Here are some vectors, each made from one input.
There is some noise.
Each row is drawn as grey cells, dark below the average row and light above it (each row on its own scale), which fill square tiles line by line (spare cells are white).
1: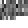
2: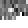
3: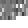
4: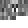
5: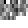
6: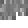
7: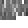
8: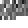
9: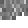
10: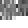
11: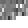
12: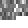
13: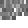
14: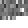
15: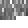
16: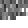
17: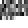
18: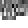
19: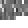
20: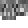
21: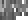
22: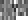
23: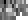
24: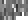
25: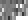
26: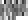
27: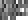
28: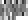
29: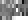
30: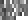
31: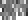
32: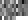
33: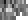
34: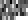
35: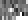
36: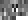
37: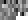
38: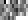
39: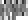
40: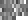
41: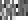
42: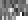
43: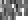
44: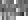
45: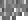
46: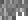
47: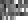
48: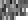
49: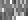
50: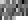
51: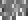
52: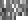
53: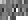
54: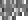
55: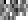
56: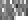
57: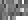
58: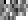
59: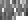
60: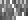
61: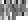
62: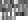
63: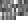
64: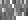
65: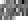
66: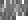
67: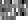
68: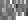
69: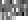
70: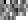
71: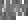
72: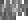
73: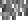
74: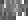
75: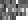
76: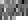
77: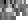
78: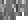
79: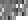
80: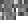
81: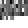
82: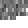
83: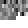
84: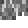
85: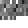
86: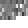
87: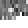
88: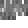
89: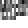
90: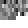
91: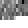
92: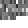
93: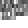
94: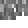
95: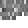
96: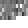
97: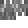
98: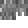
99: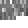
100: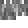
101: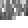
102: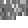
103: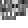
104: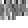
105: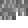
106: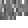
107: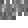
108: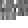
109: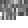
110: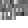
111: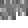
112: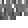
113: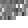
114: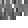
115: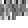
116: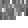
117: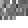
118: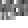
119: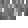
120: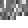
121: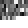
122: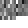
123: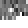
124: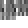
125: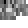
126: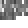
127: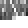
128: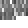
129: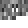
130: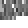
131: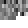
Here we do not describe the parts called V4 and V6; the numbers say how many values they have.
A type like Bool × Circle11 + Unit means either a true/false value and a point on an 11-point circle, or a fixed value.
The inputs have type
(Bool × Bool × Bool + Line7) × V4 + V6.
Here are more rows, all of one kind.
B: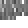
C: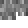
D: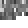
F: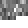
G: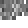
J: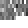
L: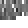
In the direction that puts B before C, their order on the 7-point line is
D, F, B, L, G, J, C.
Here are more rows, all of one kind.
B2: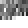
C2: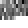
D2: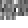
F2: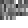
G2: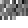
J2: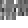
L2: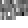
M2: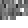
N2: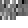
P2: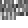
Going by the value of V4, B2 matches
C2, G2 and N2.
